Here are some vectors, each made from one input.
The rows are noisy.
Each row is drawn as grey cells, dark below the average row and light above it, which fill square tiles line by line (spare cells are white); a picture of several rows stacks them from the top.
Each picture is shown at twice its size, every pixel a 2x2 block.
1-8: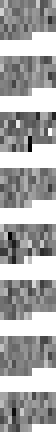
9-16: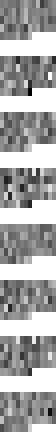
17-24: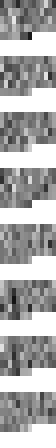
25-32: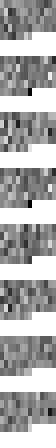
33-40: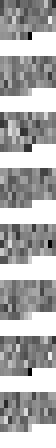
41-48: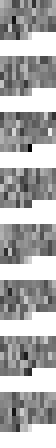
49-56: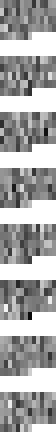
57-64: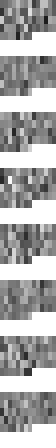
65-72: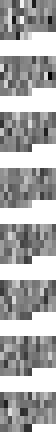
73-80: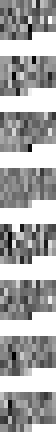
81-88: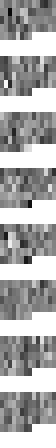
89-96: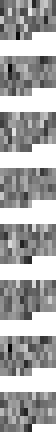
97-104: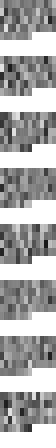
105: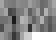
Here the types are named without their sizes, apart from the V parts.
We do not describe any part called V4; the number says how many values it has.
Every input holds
a point on a line, together with either a label, a point on a line and a true/false value, or a value of V4.
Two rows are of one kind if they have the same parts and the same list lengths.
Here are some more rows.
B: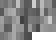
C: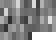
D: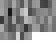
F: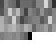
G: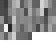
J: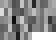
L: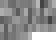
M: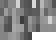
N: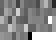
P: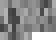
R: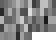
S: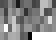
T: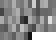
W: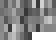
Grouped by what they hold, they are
B, C, F, G, M, N, R, S, T, W
D, J, L, P

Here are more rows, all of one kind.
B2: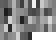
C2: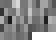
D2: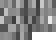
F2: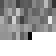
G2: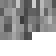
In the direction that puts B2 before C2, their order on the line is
B2, G2, F2, C2, D2.
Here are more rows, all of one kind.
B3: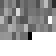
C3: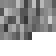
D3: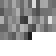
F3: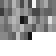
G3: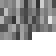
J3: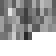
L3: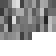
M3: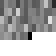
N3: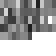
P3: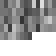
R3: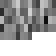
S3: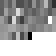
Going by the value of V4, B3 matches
M3 and S3.
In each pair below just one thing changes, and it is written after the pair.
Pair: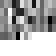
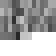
the true/false value
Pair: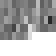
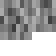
the label
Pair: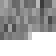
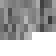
the true/false value
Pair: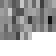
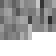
the place on one of the two lines
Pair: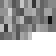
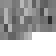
the true/false value
